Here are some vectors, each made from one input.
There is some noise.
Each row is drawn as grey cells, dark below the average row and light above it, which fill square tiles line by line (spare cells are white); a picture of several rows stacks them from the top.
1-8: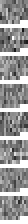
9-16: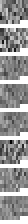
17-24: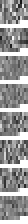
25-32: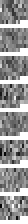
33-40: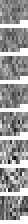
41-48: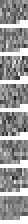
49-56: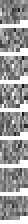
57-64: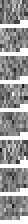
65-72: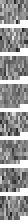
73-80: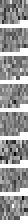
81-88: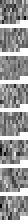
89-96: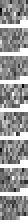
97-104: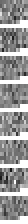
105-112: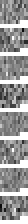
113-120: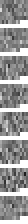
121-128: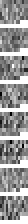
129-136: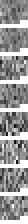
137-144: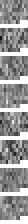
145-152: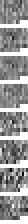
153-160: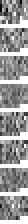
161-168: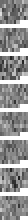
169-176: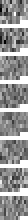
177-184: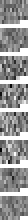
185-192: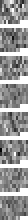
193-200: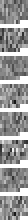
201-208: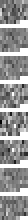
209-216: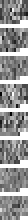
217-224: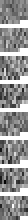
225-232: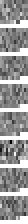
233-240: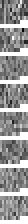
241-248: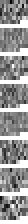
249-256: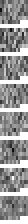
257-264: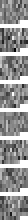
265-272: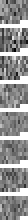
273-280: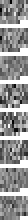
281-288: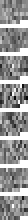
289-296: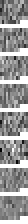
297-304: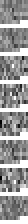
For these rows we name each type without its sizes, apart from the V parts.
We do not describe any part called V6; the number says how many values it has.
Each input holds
either a point on a line, or a list of items, each a true/false value and a value of V6.
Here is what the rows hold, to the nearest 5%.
About 30% of them hold a point on a line. The rest are lists of items, each a true/false value and a value of V6.
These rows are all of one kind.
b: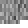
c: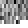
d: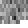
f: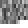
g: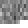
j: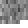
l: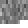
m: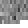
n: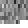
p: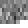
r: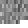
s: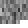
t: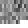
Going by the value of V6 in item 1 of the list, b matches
c and r.
